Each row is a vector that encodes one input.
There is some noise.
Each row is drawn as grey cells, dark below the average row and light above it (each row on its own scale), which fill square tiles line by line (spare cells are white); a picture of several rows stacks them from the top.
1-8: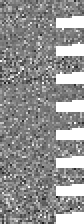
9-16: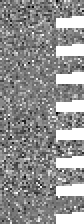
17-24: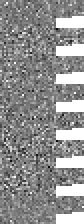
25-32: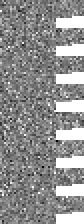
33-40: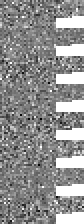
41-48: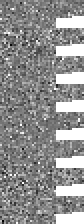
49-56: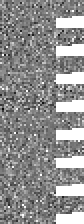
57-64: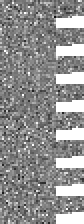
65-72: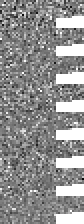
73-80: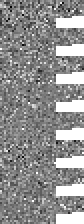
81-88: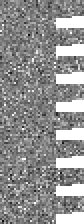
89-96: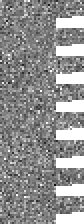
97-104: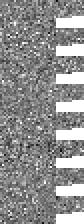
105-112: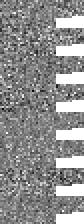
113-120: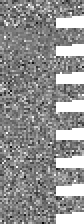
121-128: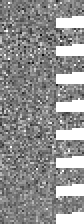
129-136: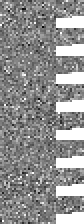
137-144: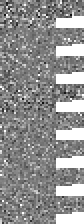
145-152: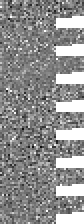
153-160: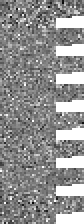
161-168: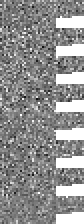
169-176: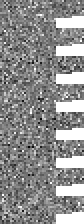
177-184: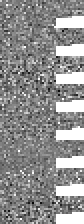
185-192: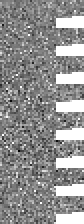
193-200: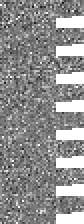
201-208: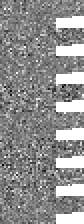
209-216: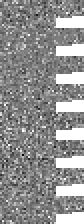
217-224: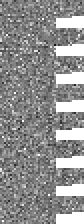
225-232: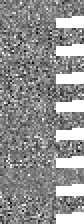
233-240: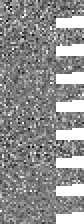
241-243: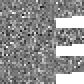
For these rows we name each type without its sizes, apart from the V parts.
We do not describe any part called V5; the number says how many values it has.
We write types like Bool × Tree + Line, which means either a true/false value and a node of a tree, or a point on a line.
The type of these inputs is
Circle × (Line + Tree) + V5.
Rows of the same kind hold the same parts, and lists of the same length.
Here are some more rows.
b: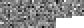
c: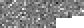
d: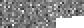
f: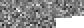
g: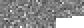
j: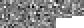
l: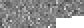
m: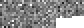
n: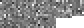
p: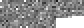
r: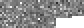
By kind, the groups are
b, d, j, m
c, g, l, p, r
f, n

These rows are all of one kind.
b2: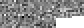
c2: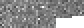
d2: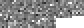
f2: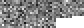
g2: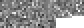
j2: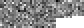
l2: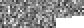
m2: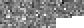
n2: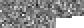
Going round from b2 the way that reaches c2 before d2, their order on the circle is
b2, c2, n2, m2, d2, l2, j2, f2, g2.
